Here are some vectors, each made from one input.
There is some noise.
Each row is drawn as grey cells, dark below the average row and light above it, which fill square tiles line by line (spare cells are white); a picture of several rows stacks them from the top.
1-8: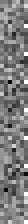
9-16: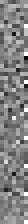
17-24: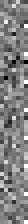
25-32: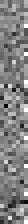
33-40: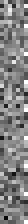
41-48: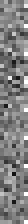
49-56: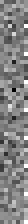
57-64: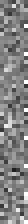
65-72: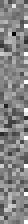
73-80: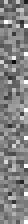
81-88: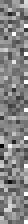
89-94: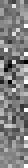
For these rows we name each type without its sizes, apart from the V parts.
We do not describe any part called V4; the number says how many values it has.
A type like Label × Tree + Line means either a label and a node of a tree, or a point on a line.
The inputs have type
(Bool × Bool × Bool × Bool + Unit) × Tree × V4.
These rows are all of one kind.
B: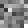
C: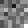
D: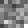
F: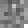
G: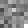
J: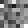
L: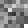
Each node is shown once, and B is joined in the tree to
D, F and G.
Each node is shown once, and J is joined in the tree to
G.
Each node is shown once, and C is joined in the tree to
D.
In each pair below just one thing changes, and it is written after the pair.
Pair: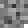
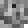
one of the four true/false values
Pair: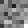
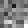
one of the four true/false values
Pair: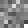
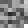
the value of V4
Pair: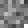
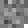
one of the four true/false values
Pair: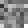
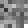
one of the four true/false values
